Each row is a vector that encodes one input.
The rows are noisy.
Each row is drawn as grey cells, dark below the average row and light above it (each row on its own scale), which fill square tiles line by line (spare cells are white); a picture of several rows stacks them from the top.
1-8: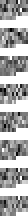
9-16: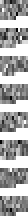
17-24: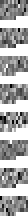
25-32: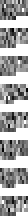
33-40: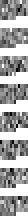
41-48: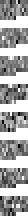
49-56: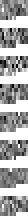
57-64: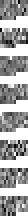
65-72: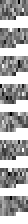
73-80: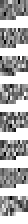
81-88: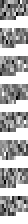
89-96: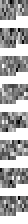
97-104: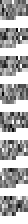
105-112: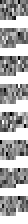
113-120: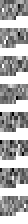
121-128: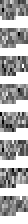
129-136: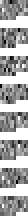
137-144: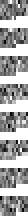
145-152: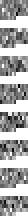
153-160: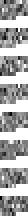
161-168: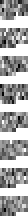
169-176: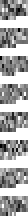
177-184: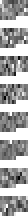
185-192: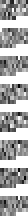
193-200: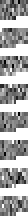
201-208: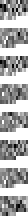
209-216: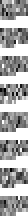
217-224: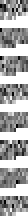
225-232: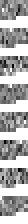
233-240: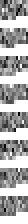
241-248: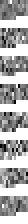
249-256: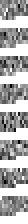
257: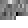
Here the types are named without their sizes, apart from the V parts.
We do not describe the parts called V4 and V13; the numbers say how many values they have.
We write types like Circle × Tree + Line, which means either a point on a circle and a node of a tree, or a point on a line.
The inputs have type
(Line + V13) × Tree + V4.
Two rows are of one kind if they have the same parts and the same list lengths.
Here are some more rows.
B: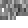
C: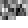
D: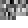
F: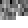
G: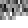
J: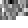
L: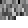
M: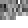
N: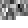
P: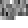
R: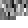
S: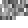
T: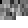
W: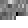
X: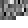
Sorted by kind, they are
B, C, J, N, S
D, F, L, P, R, T, W, X
G, M

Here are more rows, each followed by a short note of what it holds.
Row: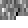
a point on a line and a node of a tree
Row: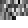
a node of a tree and a value of V13
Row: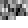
a point on a line and a node of a tree
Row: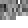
a value of V4
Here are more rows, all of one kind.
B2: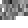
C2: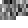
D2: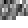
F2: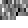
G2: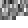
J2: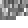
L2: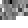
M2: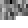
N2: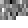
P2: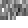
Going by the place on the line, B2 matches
C2, F2, L2 and M2.
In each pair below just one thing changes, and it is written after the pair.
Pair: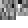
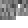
the value of V13
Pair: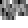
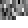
the node of the tree
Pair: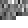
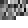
the value of V13
